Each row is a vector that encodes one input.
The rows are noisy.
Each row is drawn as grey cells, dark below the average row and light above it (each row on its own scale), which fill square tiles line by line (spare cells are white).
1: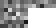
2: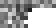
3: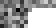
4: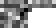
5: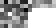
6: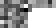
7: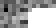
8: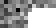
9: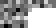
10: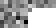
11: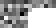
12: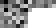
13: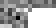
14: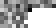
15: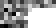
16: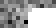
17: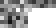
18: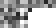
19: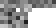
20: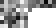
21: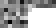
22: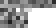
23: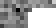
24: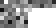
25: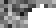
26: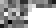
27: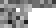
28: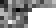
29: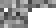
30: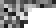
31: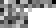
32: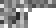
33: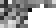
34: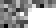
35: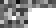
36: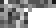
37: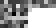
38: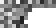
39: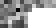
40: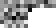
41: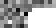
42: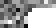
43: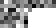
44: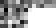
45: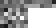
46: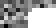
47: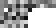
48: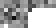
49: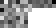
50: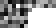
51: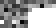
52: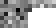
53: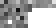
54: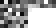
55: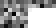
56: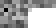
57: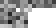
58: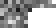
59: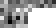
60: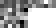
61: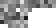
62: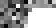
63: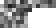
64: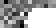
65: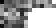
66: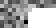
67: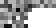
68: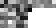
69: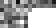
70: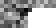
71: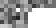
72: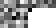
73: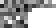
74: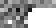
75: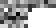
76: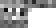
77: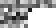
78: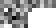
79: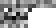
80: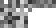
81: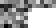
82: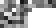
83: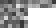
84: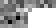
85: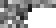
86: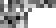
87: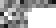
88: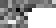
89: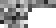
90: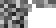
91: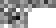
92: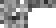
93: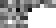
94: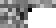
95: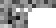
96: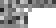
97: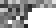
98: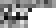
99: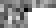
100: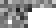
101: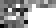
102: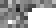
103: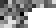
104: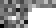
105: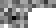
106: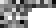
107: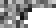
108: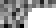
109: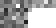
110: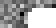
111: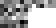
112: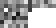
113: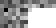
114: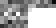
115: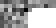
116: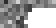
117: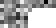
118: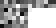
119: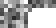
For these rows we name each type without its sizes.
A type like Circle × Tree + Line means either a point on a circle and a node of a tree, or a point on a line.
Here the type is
Label × (Tree + Unit).
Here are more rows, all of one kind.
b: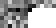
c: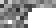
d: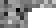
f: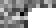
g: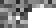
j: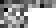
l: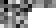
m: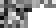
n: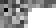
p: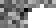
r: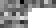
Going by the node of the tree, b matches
d, m and p.
